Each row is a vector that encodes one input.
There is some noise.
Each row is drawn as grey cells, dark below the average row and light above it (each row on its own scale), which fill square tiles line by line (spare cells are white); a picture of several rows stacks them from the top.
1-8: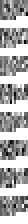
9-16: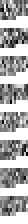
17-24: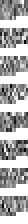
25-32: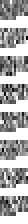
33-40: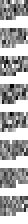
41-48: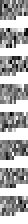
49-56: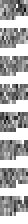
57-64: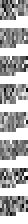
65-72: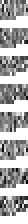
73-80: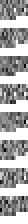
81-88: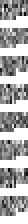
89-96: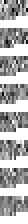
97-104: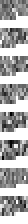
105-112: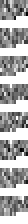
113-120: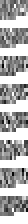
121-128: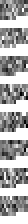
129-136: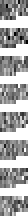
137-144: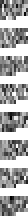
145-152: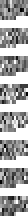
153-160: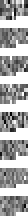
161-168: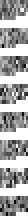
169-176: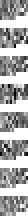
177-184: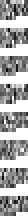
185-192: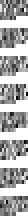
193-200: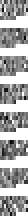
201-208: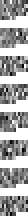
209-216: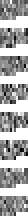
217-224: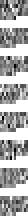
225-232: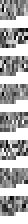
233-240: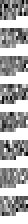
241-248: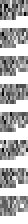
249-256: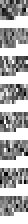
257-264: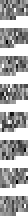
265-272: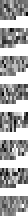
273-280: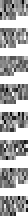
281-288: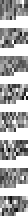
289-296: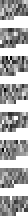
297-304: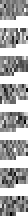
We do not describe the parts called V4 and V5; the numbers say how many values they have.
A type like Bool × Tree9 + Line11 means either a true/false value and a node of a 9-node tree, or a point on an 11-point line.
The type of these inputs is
Bool × Bool × Bool × Bool + Line9 × V5 + V4.
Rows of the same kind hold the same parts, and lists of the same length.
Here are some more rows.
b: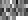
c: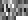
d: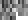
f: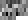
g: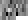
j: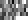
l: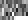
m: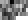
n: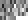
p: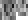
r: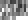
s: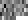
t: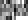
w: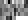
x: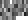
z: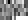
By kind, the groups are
b, c, d, n, p, s, x
f, g, j, l, m, r
t, w, z

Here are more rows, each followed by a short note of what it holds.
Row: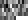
four true/false values
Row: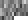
a point on a 9-point line and a value of V5
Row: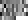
four true/false values
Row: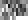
a point on a 9-point line and a value of V5
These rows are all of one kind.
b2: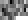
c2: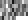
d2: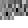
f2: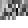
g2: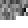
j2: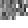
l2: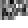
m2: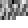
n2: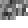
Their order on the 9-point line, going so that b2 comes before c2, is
j2, b2, l2, c2, m2, g2, n2, f2, d2.
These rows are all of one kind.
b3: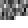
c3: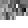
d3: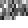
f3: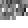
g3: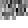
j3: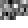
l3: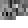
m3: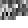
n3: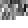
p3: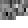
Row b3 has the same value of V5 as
j3, l3, m3 and p3.
